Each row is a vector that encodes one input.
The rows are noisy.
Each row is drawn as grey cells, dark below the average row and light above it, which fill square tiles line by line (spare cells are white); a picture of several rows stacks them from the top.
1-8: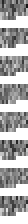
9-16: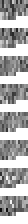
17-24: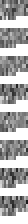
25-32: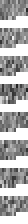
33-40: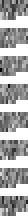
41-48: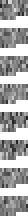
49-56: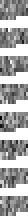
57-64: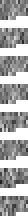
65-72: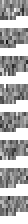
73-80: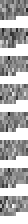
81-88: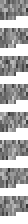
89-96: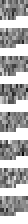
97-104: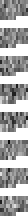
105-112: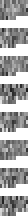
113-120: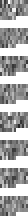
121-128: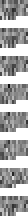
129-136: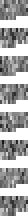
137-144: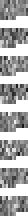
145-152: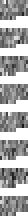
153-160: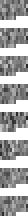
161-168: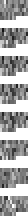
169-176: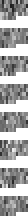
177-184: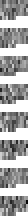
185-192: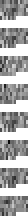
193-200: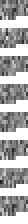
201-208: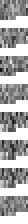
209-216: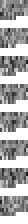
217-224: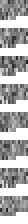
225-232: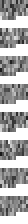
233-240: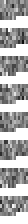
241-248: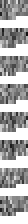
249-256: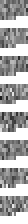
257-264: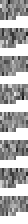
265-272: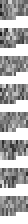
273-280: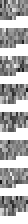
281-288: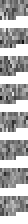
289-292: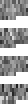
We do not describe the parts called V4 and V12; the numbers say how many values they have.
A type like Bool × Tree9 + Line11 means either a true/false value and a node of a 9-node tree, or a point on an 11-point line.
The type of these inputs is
Bool × V12 + Circle9 × (Circle9 + Unit) × V4.
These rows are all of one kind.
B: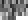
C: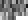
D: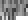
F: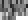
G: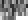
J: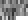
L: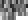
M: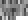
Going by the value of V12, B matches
G and L.
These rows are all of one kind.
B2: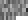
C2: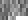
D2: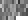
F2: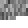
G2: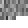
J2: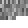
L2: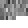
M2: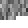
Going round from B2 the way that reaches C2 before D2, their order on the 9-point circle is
B2, F2, L2, C2, J2, G2, D2, M2.
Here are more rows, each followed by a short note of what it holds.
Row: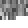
a true/false value and a value of V12
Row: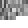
a point on each of two 9-point circles and a value of V4
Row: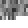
a true/false value and a value of V12
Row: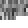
a true/false value and a value of V12
